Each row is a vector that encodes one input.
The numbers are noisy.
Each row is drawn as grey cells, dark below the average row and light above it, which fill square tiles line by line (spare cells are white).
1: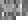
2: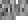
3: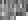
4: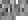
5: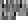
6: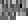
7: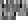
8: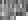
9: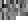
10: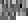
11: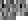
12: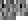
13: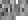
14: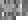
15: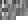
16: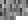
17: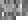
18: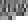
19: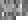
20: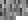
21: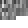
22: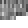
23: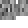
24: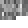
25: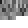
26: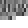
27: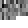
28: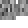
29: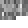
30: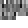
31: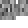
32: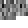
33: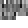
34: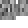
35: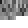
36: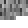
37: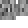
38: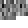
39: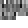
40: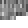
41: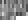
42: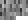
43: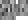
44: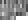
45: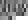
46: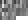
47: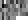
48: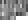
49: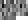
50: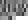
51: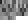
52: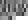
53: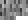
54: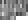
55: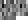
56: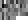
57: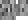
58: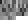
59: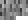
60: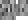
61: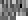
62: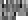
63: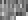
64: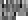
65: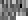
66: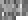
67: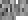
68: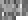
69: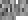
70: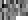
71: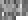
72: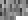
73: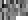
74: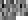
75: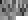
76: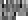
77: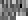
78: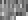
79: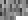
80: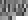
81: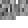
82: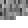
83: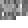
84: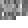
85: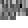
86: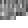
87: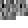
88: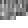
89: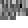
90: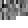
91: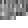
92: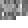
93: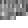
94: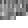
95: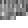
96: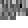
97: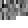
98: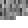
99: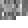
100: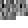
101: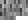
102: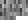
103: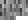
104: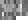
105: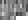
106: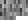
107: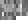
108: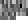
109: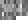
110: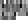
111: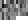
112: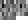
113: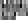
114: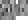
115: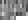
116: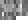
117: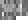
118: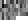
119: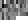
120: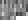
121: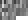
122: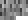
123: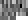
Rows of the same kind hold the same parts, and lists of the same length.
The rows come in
2 kinds.
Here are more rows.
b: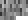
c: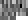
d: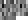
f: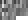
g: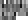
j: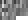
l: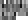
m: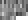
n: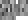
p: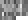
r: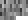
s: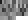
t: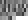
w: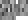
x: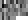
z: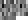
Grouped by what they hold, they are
b, f, j, m, n, p, r, s, t, w
c, d, g, l, x, z

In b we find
a node of a 7-node tree.
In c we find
a point on a 4-point line.
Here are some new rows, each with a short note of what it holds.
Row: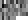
a point on a 4-point line
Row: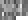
a node of a 7-node tree
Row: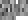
a node of a 7-node tree
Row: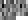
a point on a 4-point line
